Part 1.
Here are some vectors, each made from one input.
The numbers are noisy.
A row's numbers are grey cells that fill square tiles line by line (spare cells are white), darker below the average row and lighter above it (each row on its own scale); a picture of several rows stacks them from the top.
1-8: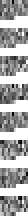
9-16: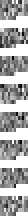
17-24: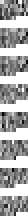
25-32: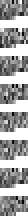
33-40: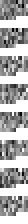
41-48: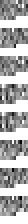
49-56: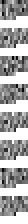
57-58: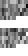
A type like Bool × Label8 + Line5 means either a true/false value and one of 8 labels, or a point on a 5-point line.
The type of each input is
Bool × Bool × Bool × Bool.
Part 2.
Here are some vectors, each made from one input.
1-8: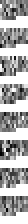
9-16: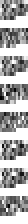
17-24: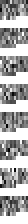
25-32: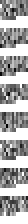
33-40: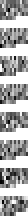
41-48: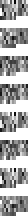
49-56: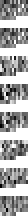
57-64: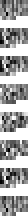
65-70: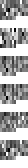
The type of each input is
Circle9.
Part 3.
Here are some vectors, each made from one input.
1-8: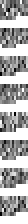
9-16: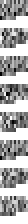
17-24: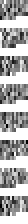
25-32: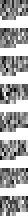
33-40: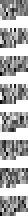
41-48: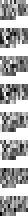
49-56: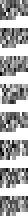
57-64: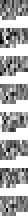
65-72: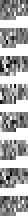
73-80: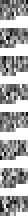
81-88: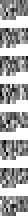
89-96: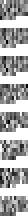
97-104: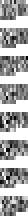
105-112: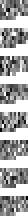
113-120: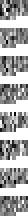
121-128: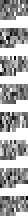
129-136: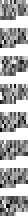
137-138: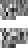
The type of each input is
Circle18.
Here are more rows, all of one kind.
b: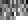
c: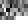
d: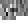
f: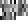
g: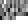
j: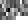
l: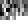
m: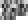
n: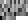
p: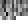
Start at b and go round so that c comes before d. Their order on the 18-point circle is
b, l, c, j, g, n, f, m, d, p.
